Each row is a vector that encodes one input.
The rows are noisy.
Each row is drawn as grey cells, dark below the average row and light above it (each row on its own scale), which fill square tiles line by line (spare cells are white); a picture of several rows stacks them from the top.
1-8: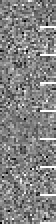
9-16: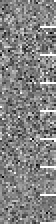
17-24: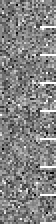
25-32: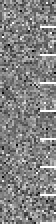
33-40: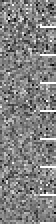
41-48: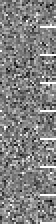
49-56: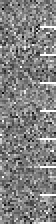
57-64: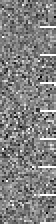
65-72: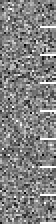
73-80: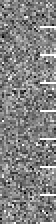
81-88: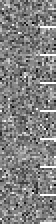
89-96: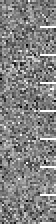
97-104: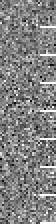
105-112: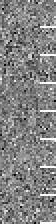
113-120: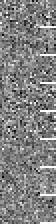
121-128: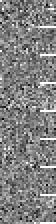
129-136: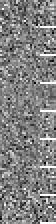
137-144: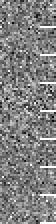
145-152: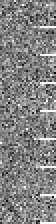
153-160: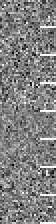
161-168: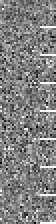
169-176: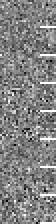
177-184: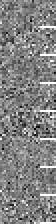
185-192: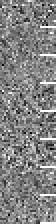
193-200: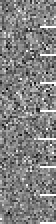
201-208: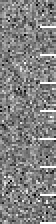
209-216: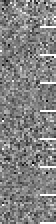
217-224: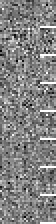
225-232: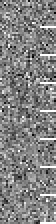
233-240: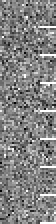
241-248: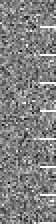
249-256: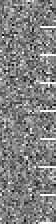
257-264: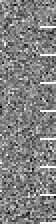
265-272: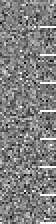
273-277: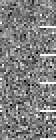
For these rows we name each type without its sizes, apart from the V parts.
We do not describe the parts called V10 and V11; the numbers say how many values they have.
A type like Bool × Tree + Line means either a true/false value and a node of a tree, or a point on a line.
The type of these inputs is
(Bool × Bool × Bool × Bool × Bool + Tree) × V10 × V11.
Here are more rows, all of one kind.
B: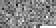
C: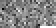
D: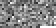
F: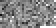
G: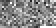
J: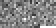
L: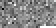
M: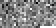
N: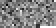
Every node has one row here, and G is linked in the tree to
F and L.
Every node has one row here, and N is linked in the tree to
C.
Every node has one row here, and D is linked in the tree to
B and F.
